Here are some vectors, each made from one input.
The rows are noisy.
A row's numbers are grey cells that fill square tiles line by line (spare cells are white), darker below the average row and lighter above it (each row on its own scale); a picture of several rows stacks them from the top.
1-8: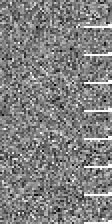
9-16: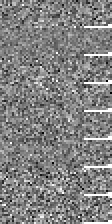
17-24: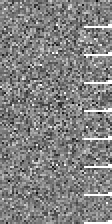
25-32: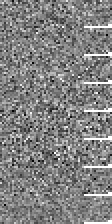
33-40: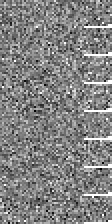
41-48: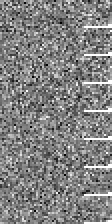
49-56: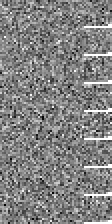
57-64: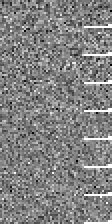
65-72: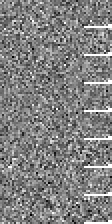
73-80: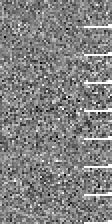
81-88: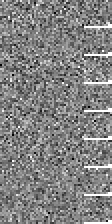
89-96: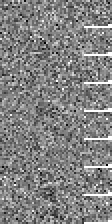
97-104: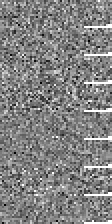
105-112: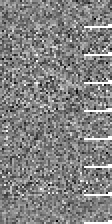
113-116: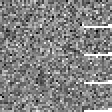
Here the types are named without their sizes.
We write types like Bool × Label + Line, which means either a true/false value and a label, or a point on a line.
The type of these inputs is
(Circle + Unit) × Tree.
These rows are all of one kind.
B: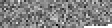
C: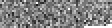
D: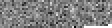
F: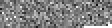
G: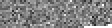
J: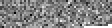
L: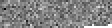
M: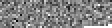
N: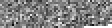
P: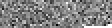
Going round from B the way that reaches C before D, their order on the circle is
B, M, C, N, D, P, J, L, F, G.
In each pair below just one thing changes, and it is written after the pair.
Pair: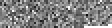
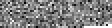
the place on the circle
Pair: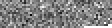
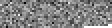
the node of the tree
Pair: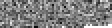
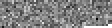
the place on the circle
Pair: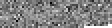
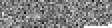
the node of the tree
